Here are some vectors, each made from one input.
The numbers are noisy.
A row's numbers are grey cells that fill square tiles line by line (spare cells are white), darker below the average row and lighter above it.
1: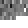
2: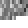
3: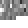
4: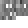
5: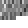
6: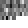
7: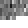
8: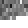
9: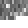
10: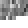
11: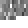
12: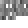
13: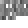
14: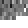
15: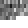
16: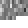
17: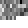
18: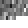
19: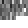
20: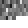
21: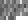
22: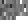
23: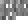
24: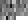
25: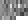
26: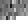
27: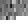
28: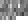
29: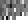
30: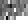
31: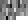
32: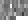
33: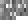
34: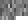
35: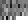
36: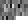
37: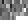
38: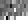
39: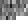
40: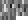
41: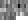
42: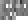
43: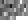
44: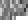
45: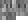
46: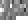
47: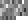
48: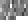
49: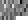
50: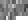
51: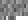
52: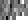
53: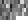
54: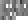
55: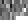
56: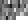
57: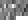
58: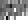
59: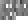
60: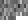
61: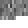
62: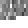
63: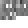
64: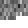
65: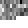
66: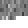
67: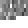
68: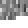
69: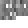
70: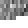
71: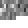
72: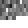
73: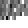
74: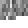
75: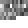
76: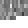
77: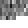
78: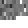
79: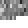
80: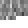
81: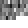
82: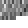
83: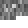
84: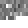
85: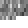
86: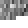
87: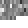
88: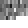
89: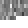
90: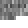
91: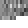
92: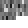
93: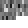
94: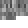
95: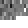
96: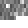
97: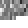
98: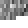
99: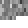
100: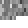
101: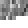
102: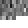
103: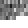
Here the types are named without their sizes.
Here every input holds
a point on a line, together with either a point on a line, or four true/false values.
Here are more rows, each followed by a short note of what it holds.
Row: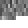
a point on a line and four true/false values
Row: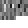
a point on each of two lines
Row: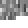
a point on a line and four true/false values
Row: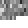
a point on a line and four true/false values
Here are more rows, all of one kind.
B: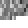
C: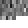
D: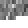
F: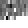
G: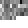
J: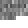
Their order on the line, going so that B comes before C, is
G, B, D, J, C, F.
